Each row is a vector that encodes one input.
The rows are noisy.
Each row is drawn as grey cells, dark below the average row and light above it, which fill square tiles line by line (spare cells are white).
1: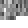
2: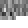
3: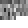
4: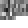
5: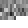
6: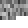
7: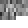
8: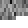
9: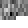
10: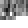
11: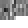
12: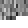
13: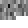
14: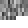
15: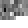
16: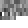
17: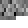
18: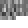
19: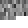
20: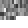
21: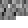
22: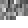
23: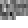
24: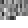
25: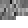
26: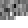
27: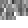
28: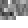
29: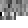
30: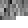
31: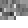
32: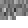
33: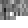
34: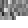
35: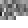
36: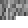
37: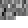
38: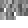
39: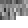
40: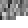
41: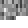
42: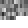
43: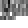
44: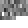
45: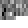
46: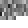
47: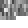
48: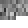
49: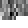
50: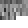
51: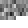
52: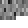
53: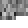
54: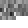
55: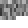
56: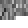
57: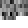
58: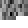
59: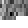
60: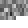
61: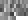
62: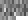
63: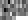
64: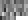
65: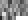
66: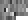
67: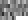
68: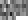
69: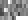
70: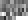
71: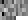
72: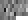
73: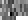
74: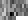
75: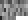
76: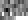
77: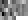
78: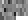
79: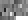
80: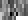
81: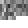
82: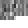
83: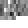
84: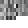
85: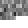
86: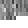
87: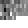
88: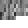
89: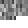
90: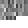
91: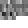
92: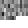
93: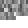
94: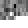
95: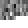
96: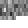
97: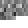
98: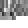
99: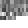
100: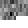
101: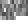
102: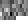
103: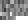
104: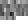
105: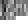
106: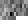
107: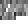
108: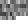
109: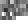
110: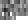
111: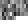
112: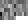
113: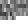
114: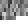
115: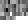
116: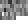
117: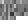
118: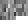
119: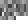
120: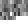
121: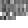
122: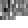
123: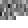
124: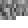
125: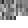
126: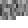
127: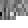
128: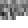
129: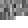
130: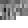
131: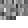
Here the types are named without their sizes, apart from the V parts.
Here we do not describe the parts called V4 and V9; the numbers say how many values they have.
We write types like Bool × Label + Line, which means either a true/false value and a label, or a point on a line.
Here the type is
Bool × Bool × Bool × (Line + V4) × V9.
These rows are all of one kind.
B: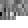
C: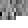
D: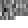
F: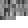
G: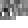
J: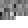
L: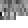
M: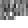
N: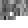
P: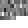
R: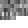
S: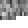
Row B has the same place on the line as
F, J, P and R.
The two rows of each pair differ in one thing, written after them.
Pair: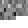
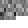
one of the three true/false values
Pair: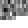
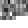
the place on the line
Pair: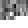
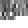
the value of V9
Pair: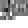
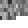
the place on the line
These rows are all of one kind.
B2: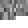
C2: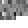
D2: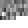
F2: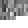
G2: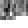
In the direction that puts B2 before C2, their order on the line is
G2, F2, D2, B2, C2.
